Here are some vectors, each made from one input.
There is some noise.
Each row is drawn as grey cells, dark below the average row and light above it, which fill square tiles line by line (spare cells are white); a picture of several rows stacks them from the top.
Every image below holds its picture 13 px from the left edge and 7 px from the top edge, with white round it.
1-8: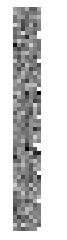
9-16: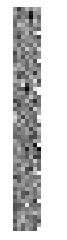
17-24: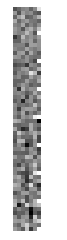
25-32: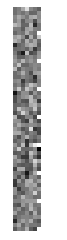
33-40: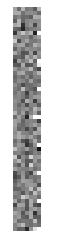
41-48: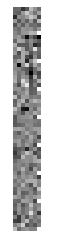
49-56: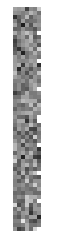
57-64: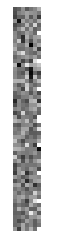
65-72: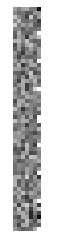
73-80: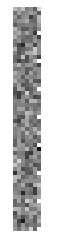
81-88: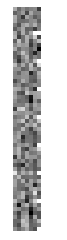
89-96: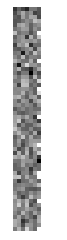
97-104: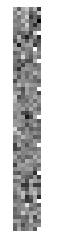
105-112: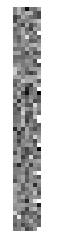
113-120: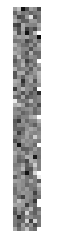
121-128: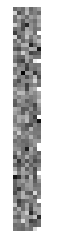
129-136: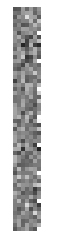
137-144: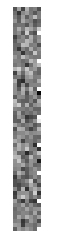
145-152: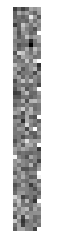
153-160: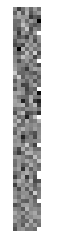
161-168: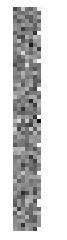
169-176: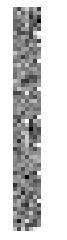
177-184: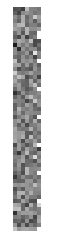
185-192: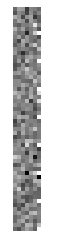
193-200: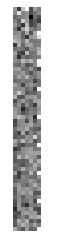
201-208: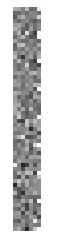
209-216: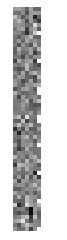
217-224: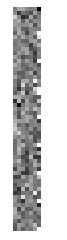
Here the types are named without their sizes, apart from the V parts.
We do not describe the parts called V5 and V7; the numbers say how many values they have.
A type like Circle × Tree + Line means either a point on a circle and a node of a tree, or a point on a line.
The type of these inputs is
(Bool × Bool × Bool + V7) × (Line + V5) + Circle.
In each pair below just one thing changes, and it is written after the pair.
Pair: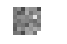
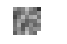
the place on the line
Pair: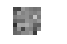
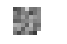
the place on the line
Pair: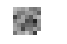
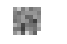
the place on the line
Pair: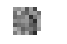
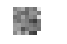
the place on the line
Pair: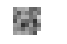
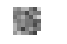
one of the three true/false values
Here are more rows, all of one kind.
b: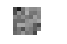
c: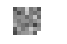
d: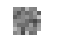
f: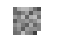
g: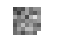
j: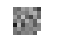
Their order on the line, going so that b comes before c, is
j, b, f, d, c, g.
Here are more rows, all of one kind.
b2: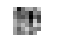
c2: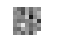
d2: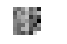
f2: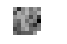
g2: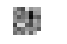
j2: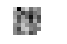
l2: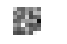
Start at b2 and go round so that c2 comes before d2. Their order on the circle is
b2, g2, c2, l2, f2, d2, j2.
